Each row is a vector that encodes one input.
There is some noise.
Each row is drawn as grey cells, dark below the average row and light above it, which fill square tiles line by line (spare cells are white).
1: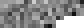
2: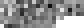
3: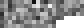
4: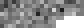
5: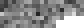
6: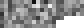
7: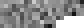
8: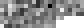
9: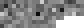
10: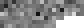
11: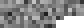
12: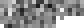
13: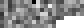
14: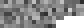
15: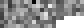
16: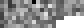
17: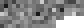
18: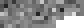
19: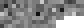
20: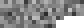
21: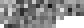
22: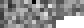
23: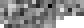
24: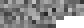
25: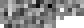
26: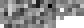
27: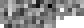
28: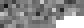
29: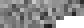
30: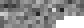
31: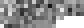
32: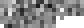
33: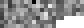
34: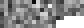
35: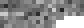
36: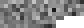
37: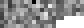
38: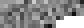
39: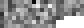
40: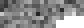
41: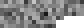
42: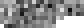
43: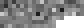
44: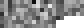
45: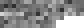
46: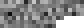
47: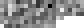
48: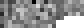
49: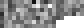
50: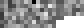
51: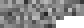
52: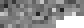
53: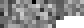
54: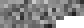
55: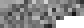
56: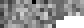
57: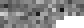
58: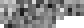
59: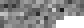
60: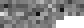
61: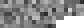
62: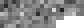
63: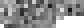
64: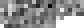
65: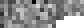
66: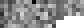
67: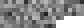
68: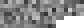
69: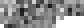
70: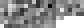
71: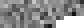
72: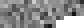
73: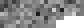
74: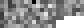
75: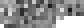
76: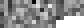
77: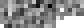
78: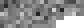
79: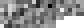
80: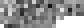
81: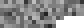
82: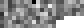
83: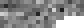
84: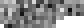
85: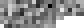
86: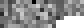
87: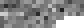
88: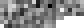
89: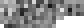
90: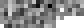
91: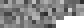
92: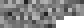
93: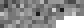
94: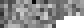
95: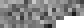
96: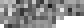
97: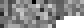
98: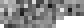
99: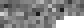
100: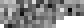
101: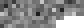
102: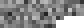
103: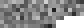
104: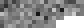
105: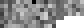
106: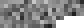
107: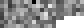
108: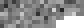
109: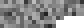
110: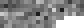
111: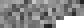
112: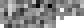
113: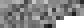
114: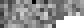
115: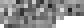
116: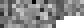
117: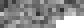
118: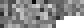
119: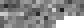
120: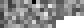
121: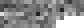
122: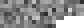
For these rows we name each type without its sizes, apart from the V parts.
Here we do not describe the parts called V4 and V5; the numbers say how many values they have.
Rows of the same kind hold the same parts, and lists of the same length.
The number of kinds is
2.
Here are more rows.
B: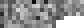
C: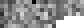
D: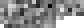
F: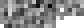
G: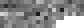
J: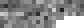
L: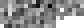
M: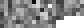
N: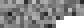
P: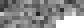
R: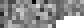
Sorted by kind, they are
B, D, G, J, M, N, R
C, F, L, P

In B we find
a point on each of two lines, a true/false value, a value of V4 and a value of V5.
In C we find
a true/false value, a value of V4 and a value of V5.
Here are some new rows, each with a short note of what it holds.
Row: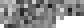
a point on each of two lines, a true/false value, a value of V4 and a value of V5
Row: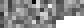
a point on each of two lines, a true/false value, a value of V4 and a value of V5
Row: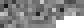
a point on each of two lines, a true/false value, a value of V4 and a value of V5
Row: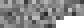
a point on each of two lines, a true/false value, a value of V4 and a value of V5
